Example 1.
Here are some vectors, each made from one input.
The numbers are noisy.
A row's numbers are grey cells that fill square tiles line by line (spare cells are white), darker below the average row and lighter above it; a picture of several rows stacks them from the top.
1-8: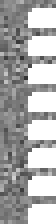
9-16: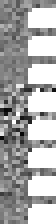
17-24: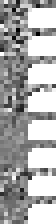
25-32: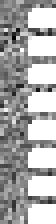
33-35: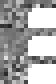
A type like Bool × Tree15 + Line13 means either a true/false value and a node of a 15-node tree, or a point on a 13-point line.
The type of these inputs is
Line5.
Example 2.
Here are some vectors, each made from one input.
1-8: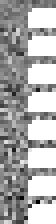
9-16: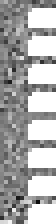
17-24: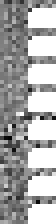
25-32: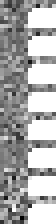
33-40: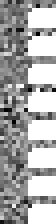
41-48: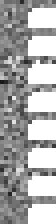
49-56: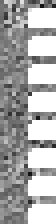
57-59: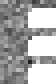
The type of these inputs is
Circle5 + Unit.
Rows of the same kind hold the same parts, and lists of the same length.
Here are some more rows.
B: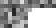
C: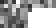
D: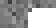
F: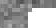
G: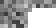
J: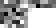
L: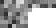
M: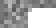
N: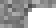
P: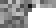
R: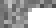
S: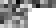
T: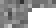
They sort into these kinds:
B, D, F, M, N, P, R, S, T
C, G, J, L

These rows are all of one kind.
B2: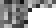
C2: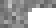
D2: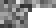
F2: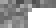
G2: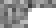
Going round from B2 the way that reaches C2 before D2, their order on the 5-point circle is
B2, F2, C2, G2, D2.
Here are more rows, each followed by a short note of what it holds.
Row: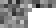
a point on a 5-point circle
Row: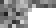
a fixed value
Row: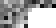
a point on a 5-point circle
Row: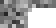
a fixed value
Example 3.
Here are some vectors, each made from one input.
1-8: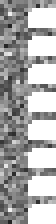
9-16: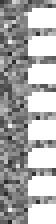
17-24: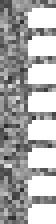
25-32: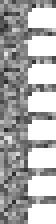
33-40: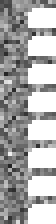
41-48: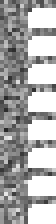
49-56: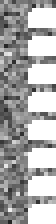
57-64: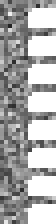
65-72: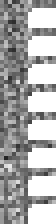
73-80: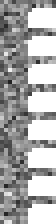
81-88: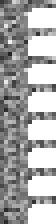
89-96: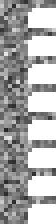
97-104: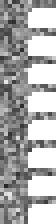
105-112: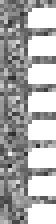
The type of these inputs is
Circle10.
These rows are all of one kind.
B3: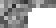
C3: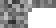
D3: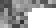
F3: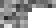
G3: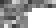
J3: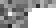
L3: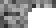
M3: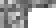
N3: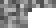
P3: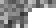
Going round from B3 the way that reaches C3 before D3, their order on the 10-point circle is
B3, M3, J3, P3, C3, D3, G3, F3, N3, L3.
